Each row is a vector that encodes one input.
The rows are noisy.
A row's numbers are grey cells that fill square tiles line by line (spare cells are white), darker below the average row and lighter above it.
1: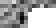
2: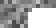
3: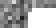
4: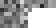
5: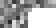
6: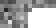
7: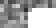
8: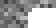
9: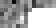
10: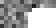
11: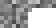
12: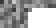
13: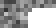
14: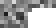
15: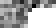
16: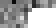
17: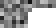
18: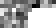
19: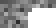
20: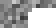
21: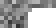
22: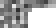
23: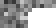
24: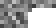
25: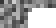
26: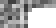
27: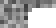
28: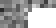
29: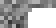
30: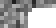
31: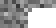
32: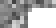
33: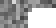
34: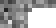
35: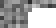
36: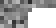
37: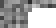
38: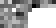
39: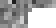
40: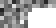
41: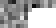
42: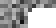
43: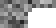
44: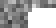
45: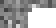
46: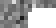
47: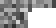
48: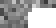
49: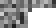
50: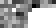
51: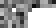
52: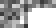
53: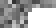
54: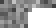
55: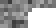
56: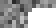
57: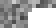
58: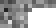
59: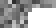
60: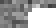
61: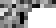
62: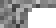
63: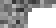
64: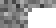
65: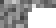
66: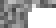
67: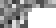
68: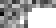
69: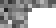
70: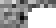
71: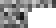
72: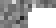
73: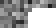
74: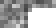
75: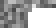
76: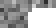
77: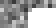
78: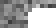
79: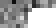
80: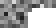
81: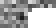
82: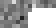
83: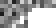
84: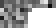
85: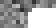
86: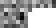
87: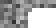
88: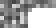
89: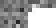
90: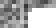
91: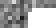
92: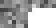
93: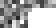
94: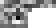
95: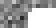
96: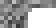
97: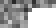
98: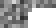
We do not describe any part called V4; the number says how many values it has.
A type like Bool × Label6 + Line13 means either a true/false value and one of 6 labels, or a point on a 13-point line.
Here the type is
(Bool × Bool × Bool × Bool + V4) × Line6.
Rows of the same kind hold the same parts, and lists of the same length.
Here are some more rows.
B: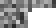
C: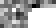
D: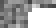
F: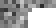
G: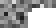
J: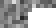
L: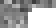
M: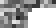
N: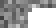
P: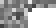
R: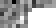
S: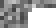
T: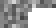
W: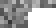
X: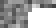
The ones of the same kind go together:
B, C, G, M, P
D, F, J, L, N, R, S, T, W, X

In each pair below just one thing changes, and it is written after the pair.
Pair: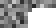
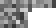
the value of V4
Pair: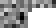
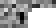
the value of V4
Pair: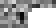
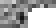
the value of V4
